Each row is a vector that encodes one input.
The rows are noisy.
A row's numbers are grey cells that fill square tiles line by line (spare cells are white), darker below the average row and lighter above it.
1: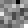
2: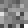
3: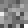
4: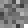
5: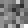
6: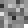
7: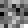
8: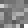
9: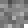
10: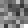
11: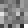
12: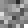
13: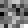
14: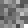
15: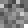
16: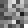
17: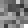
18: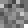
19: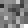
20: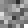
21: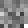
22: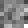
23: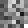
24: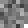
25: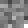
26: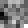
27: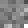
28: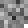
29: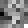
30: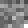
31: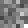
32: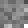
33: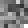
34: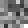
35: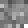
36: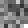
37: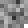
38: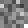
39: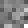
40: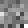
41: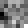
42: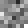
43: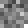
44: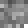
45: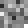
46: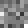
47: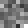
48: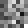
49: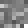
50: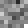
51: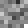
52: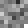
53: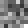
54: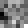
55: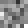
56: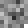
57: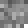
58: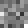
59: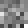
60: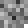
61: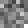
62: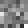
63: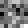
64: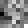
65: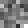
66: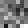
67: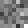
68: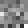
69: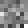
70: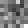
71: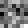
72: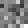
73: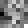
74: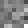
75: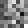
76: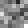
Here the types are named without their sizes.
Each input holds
a point on a line, together with either a fixed value, or a node of a tree.
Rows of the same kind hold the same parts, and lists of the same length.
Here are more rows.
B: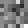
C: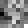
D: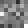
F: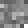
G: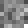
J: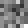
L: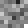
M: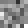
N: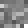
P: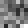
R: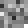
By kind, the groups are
B, D, F, G, J, L, M, N, P, R
C

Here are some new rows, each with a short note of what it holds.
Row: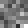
a point on a line and a node of a tree
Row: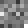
a point on a line and a node of a tree
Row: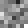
a point on a line and a node of a tree
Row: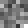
a point on a line and a node of a tree
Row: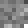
a point on a line and a node of a tree
